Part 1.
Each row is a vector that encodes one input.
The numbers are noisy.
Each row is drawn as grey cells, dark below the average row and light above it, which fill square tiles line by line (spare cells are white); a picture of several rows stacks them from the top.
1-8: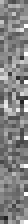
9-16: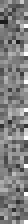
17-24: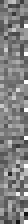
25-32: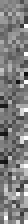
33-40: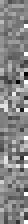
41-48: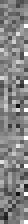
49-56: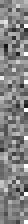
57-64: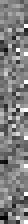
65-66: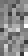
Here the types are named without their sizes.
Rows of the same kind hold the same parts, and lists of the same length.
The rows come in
2 kinds.
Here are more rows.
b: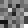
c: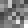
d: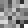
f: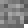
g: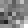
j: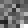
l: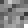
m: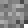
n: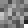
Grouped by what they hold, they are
b, c, g, j, l
d, f, m, n

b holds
a point on a line and a node of a tree.
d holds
a point on a line.
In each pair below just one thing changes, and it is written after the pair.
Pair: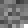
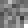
the node of the tree
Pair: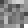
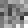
the node of the tree
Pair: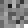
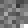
the node of the tree
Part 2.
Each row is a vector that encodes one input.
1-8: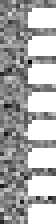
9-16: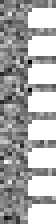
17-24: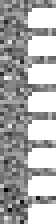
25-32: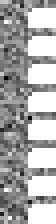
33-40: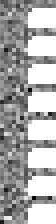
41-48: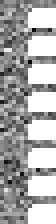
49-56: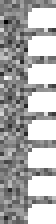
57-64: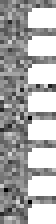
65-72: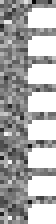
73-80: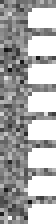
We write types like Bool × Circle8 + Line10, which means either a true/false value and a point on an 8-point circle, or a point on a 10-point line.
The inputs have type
Label8 + Line11.
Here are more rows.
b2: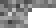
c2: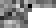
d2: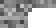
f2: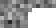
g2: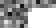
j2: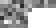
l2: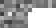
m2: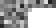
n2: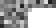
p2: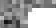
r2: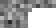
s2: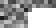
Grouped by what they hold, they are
b2, d2, f2, l2, p2, r2
c2, g2, j2, m2, n2, s2

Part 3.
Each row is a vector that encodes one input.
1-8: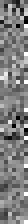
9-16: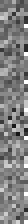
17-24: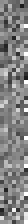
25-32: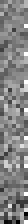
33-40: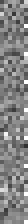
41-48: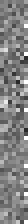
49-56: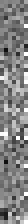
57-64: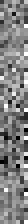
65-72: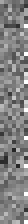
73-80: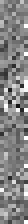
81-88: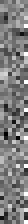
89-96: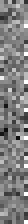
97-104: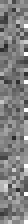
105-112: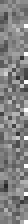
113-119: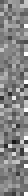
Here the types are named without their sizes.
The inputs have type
List(Line).
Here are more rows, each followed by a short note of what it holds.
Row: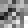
a list of one item
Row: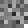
a list of one item
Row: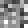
the empty list
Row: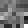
a list of two items
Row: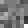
a list of two items
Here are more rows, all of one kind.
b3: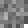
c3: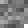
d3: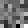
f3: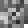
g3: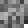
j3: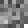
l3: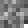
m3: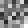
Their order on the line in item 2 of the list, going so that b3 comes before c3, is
l3, f3, b3, d3, j3, c3, m3, g3.
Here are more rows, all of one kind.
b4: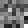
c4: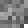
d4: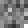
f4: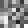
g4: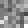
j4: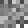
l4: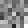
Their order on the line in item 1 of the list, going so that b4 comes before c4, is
b4, d4, l4, g4, c4, f4, j4.
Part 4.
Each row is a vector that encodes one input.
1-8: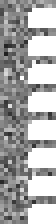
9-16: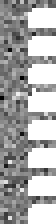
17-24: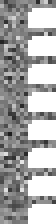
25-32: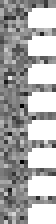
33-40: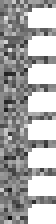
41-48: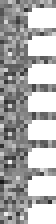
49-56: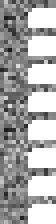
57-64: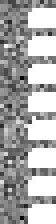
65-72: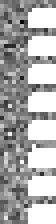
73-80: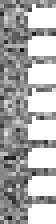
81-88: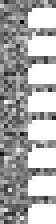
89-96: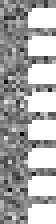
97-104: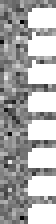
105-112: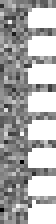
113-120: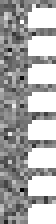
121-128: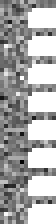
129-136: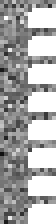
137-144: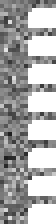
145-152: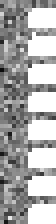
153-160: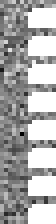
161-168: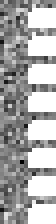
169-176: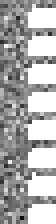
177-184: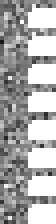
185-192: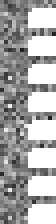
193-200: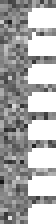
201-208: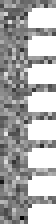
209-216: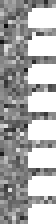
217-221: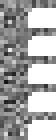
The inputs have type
(Bool × Bool × Bool + Unit) × Line17.
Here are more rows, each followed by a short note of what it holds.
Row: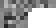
a point on a 17-point line
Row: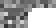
a point on a 17-point line
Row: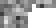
a point on a 17-point line and three true/false values
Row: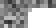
a point on a 17-point line and three true/false values
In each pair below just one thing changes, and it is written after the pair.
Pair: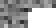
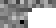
the place on the 17-point line
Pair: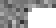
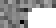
one of the three true/false values
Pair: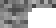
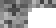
one of the three true/false values
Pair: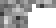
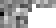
the place on the 17-point line
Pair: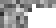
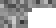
one of the three true/false values
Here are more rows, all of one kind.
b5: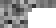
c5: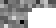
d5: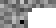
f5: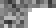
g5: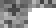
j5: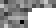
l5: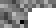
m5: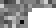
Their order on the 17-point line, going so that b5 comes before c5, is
g5, l5, b5, d5, c5, f5, m5, j5.
